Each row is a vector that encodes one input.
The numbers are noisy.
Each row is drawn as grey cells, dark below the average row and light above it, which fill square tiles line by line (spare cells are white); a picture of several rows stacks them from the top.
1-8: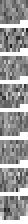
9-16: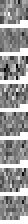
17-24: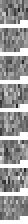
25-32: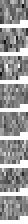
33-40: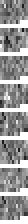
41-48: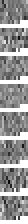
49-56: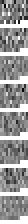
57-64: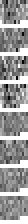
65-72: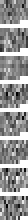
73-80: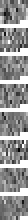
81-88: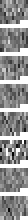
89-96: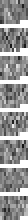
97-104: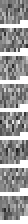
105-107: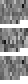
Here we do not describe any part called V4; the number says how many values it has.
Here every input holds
either a true/false value and a value of V4, or a list of up to two points on a 5-point line.
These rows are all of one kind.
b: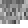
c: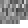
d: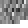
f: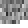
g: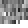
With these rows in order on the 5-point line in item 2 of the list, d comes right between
b and c.
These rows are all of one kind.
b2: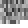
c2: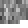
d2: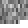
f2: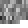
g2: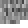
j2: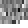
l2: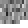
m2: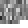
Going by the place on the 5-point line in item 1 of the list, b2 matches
c2 and f2.
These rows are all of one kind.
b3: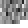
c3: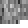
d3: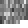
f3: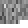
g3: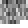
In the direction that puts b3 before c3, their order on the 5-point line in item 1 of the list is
d3, f3, g3, b3, c3.
